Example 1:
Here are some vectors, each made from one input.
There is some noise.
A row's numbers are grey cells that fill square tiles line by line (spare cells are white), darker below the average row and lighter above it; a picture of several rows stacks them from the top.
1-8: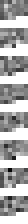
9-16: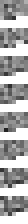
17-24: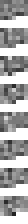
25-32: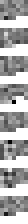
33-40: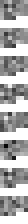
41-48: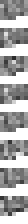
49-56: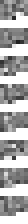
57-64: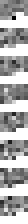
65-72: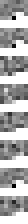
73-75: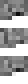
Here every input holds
a point on a 6-point line and three true/false values.
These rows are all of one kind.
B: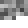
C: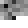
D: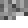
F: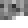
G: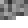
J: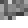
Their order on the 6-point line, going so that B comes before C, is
F, J, D, B, G, C.
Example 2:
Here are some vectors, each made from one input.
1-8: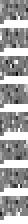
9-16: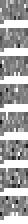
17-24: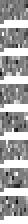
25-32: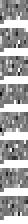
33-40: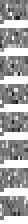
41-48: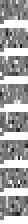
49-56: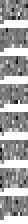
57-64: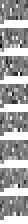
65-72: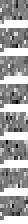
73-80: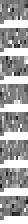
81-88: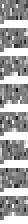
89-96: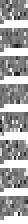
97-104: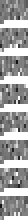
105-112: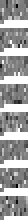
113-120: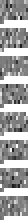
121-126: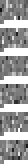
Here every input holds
a point on an 11-point line and five true/false values.
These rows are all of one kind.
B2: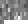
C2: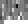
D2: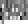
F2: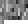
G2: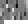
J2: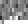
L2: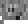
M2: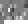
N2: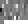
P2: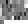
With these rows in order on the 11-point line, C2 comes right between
B2 and M2.
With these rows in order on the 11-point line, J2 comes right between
F2 and L2.
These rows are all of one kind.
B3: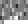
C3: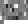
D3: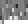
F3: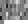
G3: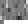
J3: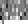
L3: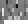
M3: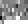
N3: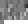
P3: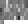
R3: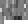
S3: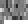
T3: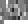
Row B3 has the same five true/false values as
J3 and M3.
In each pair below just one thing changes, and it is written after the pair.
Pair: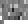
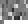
the place on the 11-point line
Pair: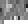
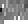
the place on the 11-point line
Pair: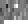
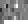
the place on the 11-point line
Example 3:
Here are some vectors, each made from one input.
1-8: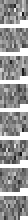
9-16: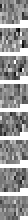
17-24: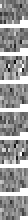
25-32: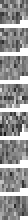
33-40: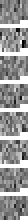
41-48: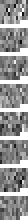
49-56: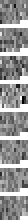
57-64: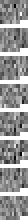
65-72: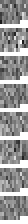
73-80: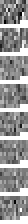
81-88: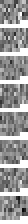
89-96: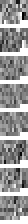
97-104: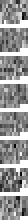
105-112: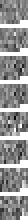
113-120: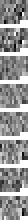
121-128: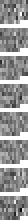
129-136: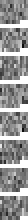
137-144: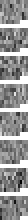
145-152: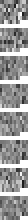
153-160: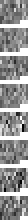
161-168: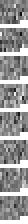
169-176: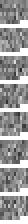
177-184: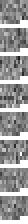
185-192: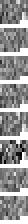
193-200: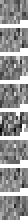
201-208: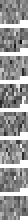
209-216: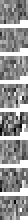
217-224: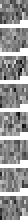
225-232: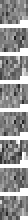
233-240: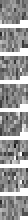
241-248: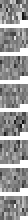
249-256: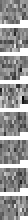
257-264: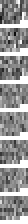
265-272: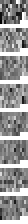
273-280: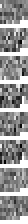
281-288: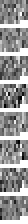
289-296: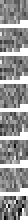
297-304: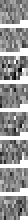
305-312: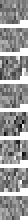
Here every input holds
a point on an 11-point line and a true/false value.
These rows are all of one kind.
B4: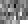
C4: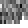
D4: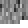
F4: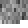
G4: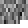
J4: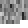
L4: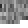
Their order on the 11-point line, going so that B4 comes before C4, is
J4, L4, F4, D4, B4, G4, C4.
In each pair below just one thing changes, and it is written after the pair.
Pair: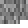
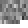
the place on the 11-point line
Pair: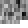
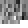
the place on the 11-point line
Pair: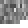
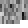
the true/false value
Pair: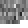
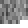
the true/false value
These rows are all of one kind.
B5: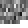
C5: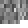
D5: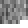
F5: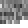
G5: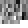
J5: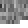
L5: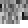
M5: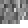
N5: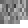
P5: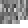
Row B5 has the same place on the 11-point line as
C5, J5, L5 and M5.
